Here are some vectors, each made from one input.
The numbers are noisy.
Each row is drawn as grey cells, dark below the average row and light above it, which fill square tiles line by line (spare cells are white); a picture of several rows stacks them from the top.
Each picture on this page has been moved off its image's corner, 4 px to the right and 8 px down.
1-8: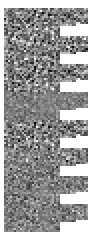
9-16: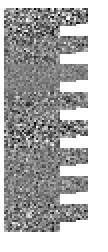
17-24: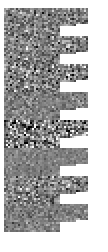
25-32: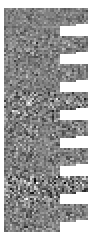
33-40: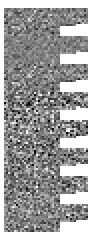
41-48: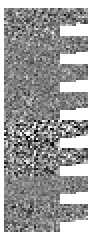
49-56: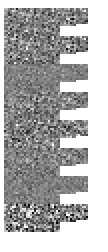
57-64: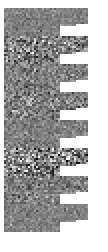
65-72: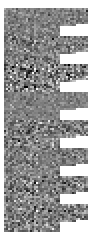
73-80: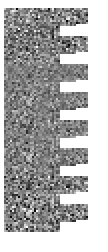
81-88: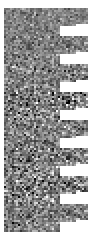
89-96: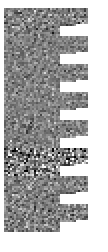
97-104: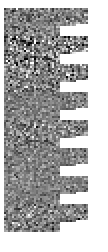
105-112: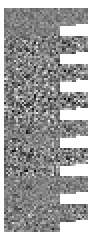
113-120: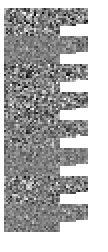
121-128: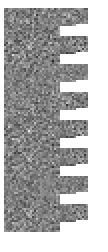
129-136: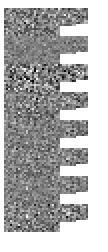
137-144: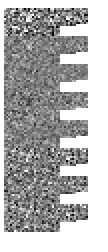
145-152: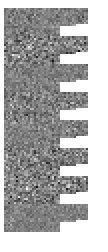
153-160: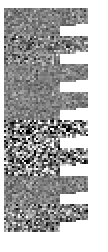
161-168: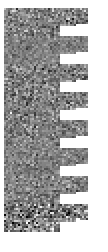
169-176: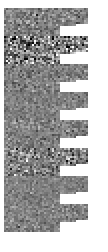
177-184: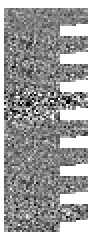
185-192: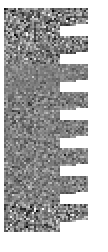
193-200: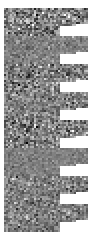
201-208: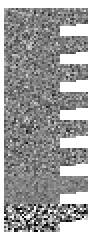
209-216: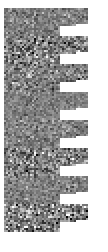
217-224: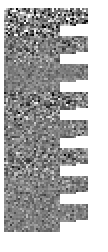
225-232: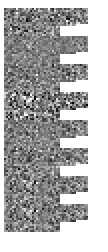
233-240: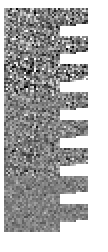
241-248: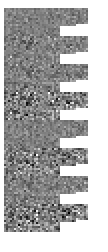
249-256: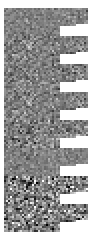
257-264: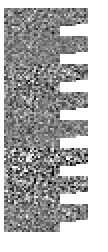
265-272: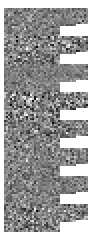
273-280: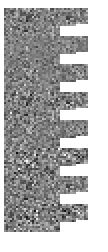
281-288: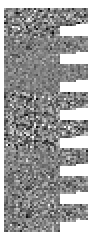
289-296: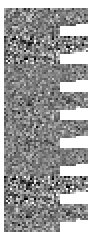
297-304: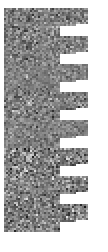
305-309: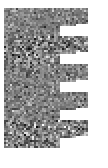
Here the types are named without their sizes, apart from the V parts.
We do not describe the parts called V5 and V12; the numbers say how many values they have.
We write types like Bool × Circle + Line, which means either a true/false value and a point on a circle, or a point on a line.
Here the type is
(Bool × Bool × Bool + V5) × Label × V12 + Circle × Circle + Unit.
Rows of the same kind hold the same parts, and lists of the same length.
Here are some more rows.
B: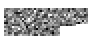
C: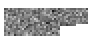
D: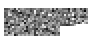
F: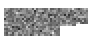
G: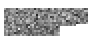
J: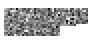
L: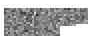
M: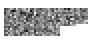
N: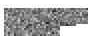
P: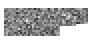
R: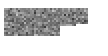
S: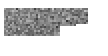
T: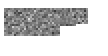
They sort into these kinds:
B, D, T
C, N
F, G, L, M, R, S
J, P

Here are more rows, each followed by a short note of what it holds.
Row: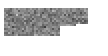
a label, three true/false values and a value of V12
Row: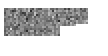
a label, three true/false values and a value of V12
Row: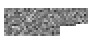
a point on each of two circles
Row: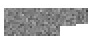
a label, a value of V5 and a value of V12
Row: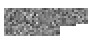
a point on each of two circles
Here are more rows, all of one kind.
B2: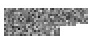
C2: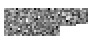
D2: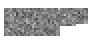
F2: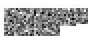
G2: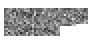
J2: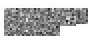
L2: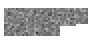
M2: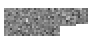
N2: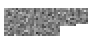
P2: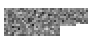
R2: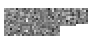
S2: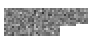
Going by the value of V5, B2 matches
D2, F2, N2 and S2.
